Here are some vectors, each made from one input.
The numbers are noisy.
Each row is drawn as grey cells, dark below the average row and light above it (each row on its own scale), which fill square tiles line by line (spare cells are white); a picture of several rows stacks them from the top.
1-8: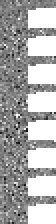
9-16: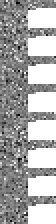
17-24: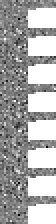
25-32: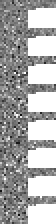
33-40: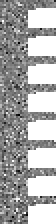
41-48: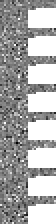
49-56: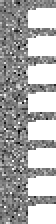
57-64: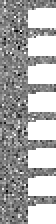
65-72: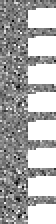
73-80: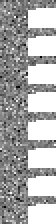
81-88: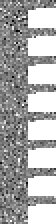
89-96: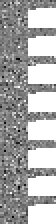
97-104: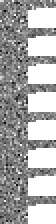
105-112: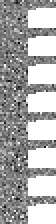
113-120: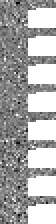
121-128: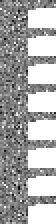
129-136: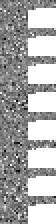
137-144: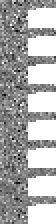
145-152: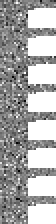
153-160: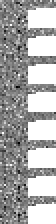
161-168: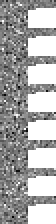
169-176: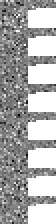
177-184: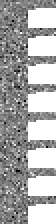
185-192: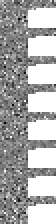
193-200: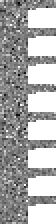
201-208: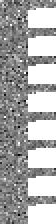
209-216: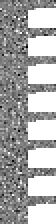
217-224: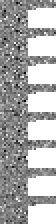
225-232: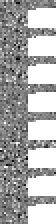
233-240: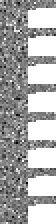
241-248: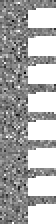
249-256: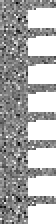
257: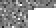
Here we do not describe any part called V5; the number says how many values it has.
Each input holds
a point on a 13-point line and a true/false value, together with either a fixed value, or one of 7 labels and a value of V5.
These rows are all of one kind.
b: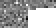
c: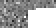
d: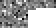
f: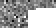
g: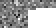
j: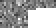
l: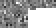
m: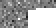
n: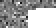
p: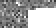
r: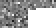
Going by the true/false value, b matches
g, m and n.
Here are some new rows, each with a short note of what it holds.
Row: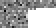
a point on a 13-point line and a true/false value
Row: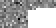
a point on a 13-point line and a true/false value
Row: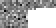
a point on a 13-point line and a true/false value
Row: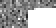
one of 7 labels, a point on a 13-point line, a true/false value and a value of V5
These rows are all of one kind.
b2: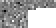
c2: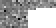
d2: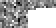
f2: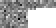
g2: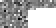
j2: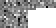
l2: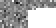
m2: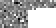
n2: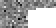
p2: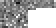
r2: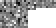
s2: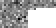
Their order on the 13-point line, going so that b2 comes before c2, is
b2, m2, l2, p2, s2, g2, r2, n2, c2, j2, d2, f2.
